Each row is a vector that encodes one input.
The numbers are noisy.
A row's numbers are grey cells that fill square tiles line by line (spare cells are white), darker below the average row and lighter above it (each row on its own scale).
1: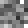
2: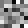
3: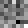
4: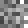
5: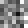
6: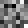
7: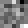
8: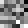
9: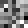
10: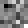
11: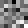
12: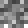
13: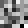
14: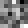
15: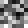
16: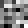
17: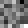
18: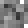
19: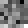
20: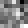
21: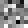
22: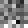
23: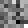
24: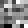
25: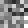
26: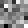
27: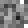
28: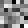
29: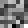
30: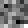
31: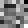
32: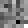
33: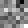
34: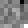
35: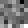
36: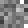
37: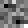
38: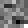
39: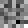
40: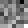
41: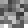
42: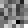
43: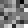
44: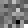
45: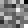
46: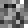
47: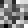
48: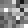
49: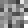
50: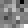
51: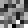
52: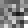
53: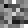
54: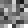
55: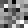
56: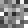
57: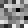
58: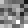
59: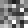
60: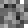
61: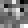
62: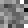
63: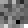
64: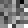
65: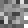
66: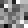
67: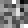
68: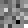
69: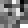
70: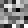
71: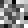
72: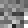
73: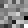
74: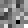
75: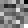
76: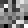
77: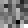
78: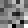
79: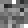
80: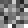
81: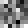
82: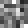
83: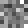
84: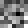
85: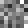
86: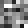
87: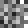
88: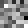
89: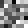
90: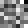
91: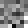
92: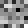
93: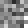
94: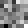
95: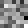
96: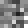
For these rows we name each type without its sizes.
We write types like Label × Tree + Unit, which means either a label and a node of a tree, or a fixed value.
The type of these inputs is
(Bool × Bool × Bool × Bool + Label) × Line.
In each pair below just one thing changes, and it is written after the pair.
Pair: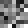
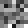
the place on the line
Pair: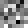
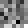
one of the four true/false values
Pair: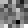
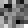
one of the four true/false values
